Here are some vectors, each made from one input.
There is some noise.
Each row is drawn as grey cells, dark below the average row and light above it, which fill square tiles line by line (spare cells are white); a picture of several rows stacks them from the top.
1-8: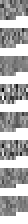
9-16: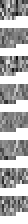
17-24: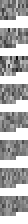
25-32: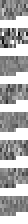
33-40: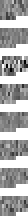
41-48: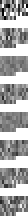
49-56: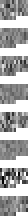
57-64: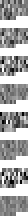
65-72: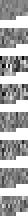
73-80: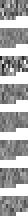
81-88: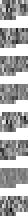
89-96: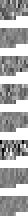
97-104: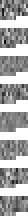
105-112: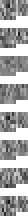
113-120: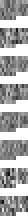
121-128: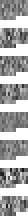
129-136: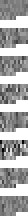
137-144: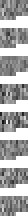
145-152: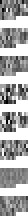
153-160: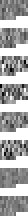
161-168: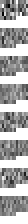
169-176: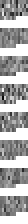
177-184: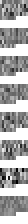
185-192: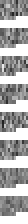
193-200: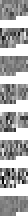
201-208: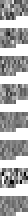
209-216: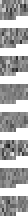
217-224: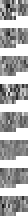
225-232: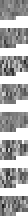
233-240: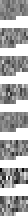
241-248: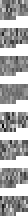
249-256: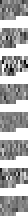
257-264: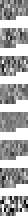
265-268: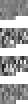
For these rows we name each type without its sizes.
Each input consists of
either a node of a tree, or four true/false values.
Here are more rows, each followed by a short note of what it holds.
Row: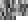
four true/false values
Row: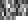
a node of a tree
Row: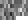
a node of a tree
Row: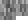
four true/false values
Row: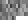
a node of a tree
